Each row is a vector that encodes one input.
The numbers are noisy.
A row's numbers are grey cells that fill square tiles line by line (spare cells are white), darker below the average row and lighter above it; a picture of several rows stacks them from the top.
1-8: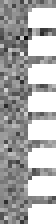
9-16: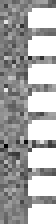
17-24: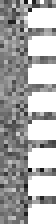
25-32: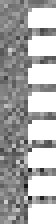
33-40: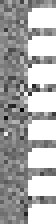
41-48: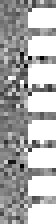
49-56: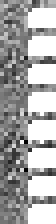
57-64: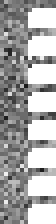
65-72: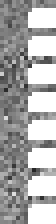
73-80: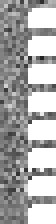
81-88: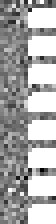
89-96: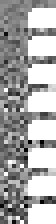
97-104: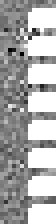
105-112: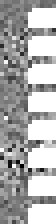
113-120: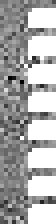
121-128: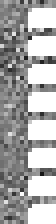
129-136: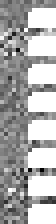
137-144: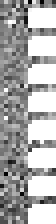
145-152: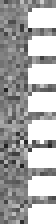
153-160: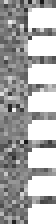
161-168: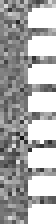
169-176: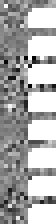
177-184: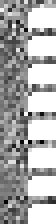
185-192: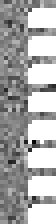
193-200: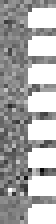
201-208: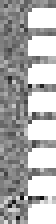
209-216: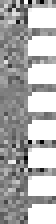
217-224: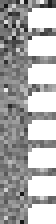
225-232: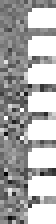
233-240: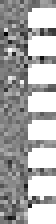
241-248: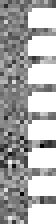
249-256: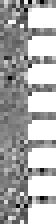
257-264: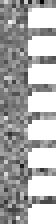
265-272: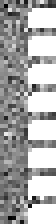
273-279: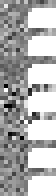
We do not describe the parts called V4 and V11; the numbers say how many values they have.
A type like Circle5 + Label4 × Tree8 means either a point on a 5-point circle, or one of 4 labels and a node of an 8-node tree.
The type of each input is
Label7 × Label7 + (Line5 + V11) × V4 + Line8.
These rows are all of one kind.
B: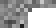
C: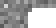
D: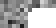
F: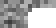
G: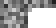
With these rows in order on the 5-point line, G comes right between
B and C.
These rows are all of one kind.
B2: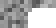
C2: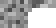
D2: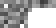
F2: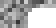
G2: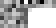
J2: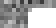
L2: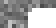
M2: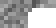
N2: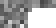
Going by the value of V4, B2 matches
C2 and G2.
